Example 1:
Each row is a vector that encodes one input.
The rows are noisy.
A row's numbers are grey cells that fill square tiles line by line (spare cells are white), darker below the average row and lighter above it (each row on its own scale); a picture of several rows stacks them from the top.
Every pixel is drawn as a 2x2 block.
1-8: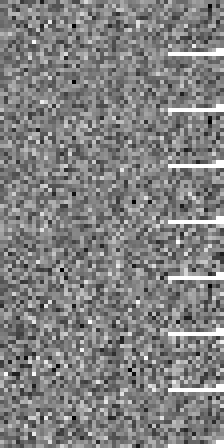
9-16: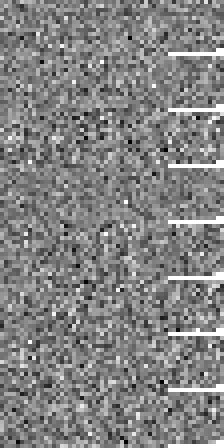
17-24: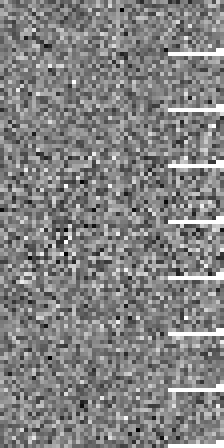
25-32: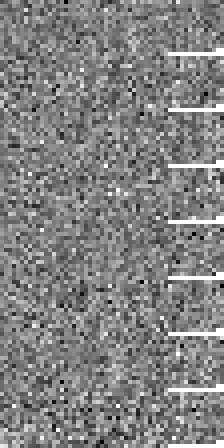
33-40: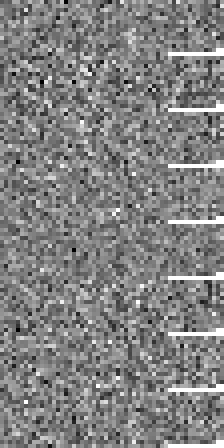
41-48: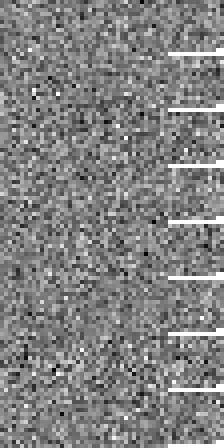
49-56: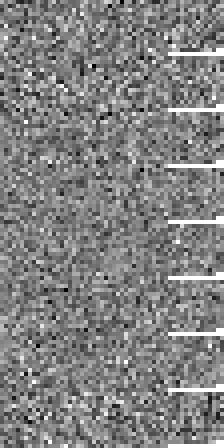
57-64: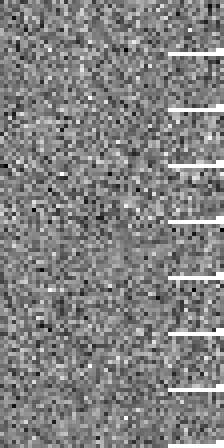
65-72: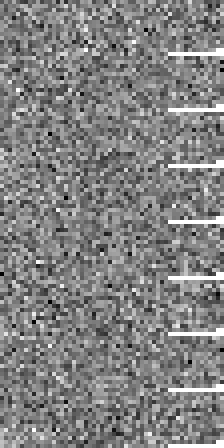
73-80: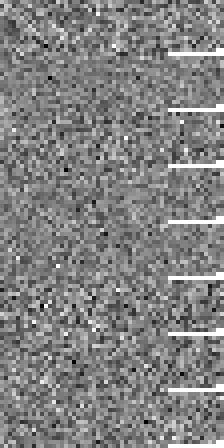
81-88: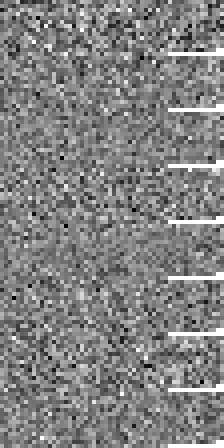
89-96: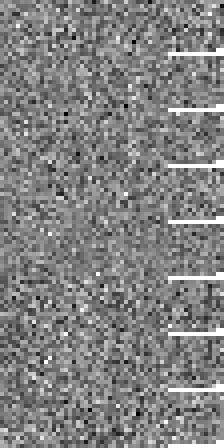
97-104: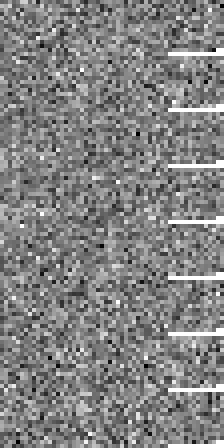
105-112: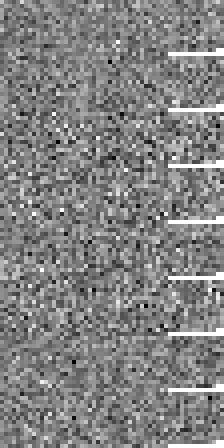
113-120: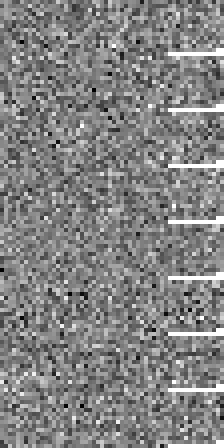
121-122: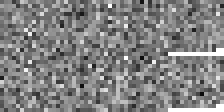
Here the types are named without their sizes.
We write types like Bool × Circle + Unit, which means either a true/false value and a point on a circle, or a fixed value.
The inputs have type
Bool × Bool × Bool + (Circle + Unit) × Label.
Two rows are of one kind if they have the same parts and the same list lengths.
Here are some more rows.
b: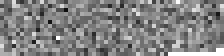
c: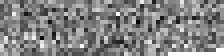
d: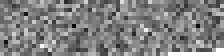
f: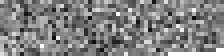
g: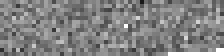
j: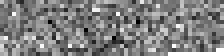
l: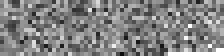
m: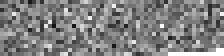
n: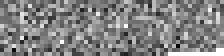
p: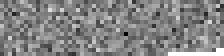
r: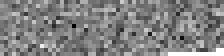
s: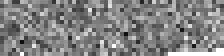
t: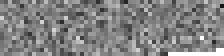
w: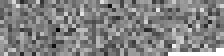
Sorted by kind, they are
b, c, d, f, j, m, r, w
g, l, n, s
p, t

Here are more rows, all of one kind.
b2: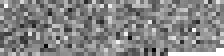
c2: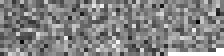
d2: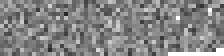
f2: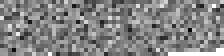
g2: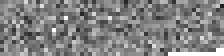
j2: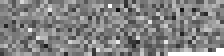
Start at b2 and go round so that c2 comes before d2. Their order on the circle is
b2, c2, j2, d2, g2, f2.
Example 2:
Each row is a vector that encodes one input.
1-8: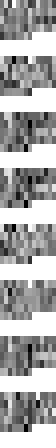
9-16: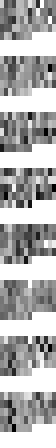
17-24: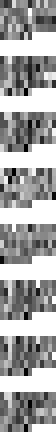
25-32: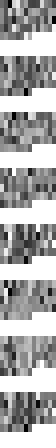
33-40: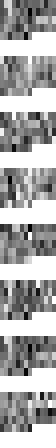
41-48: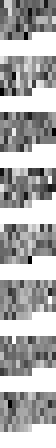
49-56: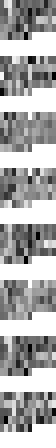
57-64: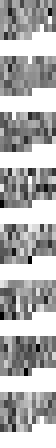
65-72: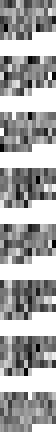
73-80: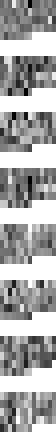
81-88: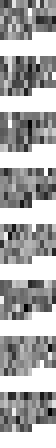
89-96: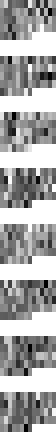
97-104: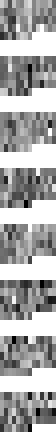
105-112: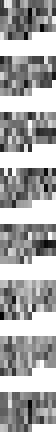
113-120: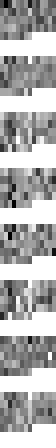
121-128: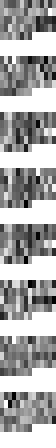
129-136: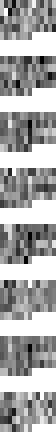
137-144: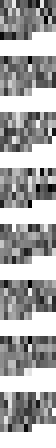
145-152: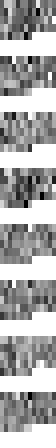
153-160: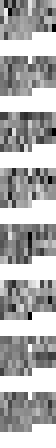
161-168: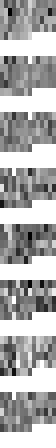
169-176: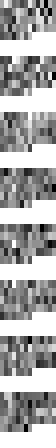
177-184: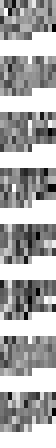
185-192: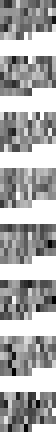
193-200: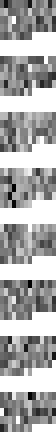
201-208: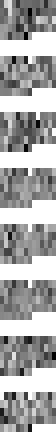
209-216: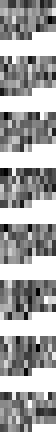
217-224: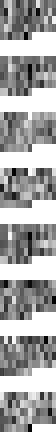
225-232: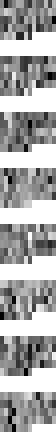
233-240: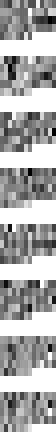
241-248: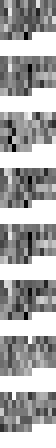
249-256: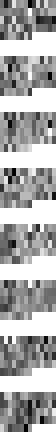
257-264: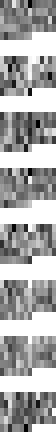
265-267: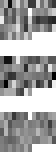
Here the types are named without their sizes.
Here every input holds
a label, together with a list of points on a line.
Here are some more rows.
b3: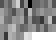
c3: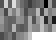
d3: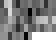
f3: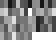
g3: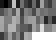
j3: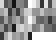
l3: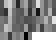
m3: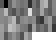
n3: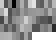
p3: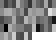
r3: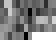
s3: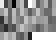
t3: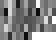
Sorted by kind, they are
b3, c3, f3, g3, m3, p3
d3, l3, r3, t3
j3, n3, s3

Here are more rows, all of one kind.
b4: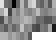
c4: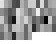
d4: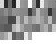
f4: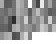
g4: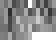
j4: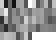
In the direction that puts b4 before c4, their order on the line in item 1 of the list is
b4, j4, g4, d4, f4, c4.
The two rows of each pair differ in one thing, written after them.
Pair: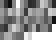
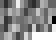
the place on the line in item 2 of the list
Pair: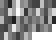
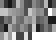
the place on the line in item 1 of the list
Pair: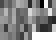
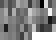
the place on the line in item 2 of the list
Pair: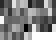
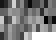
the label
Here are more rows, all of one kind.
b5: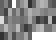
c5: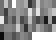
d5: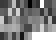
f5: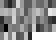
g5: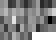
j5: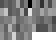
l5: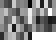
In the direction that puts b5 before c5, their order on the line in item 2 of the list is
d5, b5, l5, c5, j5, f5, g5.
